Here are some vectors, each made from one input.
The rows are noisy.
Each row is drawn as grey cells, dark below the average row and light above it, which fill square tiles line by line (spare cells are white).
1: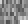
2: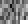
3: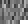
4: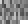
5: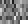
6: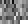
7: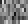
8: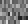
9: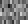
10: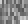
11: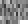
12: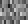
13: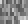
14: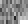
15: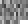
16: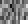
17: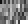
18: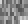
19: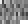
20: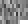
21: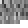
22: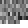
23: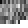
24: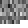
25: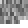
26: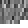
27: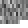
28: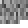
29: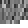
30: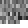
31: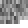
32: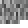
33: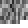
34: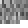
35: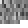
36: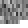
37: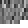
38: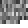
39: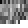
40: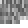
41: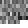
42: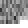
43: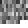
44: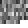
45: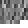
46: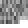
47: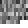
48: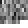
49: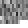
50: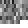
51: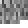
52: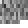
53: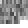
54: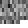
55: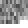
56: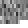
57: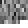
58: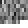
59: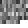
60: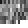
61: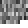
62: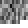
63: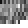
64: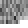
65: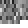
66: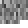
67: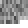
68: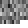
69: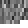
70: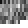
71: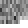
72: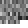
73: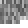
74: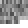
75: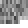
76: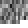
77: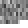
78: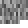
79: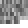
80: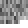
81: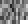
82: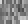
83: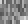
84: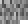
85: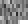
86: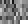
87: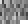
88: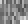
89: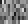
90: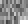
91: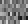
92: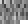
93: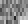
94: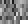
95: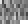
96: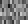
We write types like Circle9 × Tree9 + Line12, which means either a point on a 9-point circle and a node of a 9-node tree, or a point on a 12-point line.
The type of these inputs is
Bool × Line7 + Label8.
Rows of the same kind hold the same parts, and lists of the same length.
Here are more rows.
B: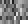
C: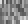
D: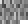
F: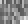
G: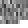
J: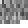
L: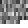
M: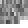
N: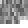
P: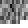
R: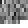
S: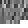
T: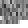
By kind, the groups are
B, L, P, R, S
C, D, F, G, J, M, N, T

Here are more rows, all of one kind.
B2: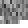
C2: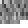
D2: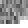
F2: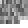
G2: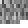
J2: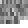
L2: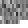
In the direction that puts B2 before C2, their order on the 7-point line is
B2, L2, D2, J2, F2, G2, C2.
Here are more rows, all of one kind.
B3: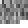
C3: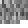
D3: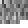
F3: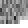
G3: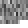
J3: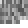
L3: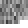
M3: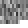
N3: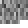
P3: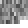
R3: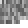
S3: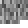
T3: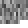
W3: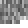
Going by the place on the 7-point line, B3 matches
C3, D3, J3 and R3.
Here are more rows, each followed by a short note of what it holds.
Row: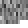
a point on a 7-point line and a true/false value
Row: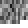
one of 8 labels
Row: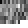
one of 8 labels
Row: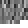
one of 8 labels
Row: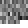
one of 8 labels
